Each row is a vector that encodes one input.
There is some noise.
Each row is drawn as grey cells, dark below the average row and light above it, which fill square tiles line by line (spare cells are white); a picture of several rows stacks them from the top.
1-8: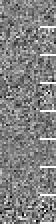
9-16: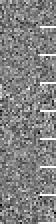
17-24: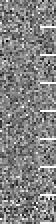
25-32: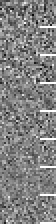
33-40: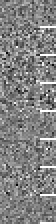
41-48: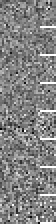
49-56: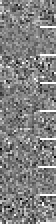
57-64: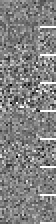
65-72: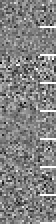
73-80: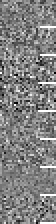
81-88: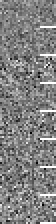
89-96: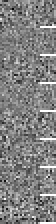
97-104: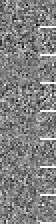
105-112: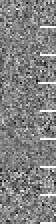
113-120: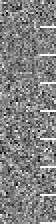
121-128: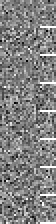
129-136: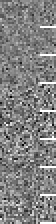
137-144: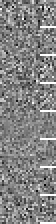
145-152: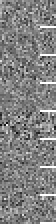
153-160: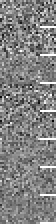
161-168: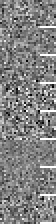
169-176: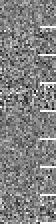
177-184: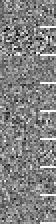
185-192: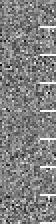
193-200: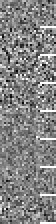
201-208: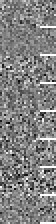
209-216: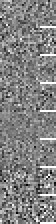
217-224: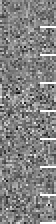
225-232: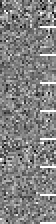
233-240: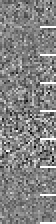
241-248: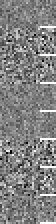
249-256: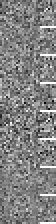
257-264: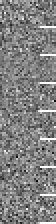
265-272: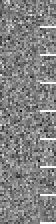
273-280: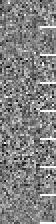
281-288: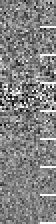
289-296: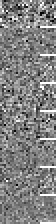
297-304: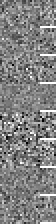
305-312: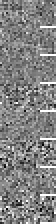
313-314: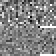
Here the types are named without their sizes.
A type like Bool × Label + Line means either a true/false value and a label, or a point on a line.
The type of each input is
Bool × Bool × Bool + (Circle + Unit) × Tree.
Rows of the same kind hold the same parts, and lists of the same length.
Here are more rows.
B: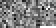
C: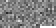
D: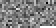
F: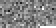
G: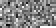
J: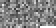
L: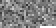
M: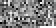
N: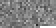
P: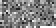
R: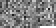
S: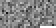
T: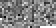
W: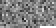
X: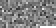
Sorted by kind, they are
B, D, G, J, R
C, L, N, P, S, W, X
F, M, T

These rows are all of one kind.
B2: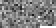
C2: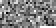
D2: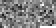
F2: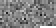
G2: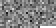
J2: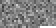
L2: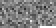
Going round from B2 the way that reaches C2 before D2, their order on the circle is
B2, G2, L2, C2, J2, F2, D2.
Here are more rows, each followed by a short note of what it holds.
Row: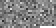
a node of a tree
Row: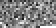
three true/false values
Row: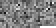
three true/false values
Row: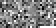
three true/false values
